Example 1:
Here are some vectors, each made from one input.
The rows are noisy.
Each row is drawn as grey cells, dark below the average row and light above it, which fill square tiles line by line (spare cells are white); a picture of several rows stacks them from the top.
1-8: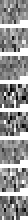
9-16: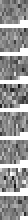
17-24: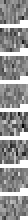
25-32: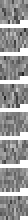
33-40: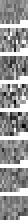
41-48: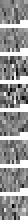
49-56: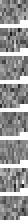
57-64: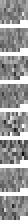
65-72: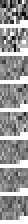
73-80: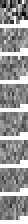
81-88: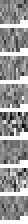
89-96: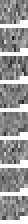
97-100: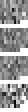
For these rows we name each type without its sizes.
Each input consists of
a point on a circle.
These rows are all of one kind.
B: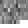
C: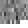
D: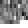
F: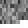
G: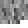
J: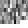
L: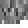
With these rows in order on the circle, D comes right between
B and C.
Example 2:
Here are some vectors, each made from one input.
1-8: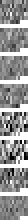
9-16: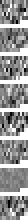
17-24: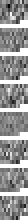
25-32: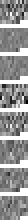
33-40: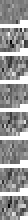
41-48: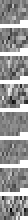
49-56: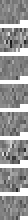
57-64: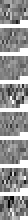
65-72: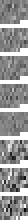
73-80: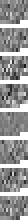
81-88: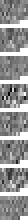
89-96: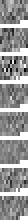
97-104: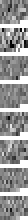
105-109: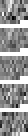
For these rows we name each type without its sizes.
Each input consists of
either a point on a circle, or a fixed value.
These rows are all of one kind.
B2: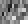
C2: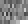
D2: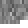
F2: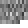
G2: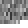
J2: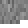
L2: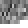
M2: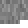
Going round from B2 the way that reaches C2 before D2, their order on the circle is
B2, L2, C2, M2, J2, D2, G2, F2.
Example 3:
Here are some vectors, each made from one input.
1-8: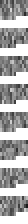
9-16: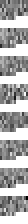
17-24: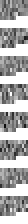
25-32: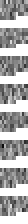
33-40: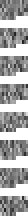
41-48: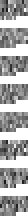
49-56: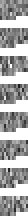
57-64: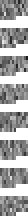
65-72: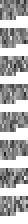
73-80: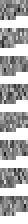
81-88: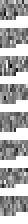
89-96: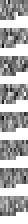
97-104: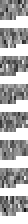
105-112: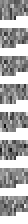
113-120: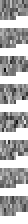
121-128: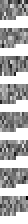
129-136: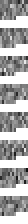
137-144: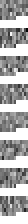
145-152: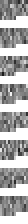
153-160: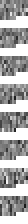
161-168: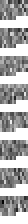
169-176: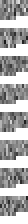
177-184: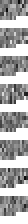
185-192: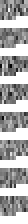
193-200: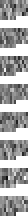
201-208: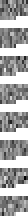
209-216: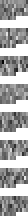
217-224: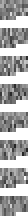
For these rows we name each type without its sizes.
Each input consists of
a point on a circle.
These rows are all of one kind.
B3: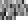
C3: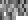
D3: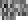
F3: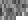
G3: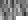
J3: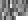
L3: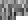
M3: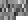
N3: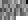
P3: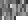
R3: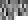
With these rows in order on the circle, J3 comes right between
C3 and R3.
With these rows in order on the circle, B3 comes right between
F3 and N3.
